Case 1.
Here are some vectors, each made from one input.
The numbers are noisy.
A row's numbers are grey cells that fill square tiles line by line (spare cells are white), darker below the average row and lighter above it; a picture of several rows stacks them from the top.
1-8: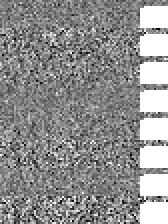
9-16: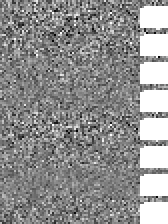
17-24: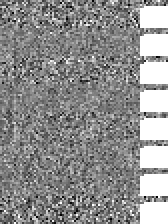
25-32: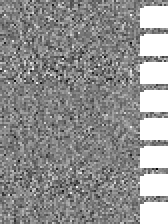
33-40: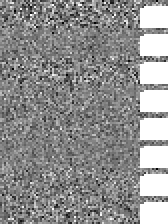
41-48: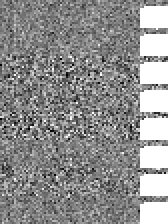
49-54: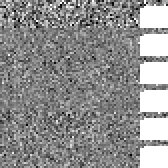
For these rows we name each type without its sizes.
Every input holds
a list of points on a line.
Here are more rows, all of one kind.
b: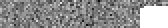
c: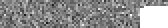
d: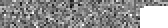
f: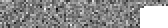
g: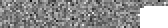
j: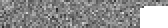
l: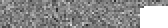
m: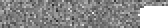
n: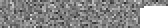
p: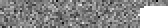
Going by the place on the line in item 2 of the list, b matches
d and j.
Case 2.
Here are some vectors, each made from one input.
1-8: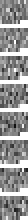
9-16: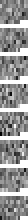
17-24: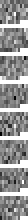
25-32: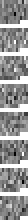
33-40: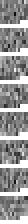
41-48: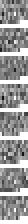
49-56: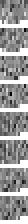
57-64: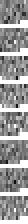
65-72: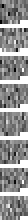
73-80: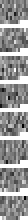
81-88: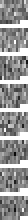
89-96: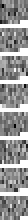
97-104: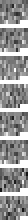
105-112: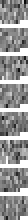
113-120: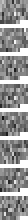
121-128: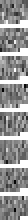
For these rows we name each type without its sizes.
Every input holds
a point on a circle and a label.
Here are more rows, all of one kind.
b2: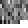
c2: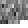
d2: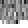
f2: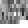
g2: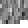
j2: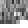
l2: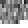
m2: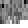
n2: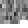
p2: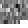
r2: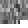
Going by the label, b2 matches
l2, p2 and r2.
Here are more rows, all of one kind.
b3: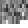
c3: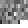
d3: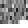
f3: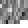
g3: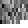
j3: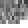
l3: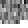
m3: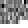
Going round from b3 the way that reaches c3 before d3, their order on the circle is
b3, g3, c3, f3, d3, m3, l3, j3.
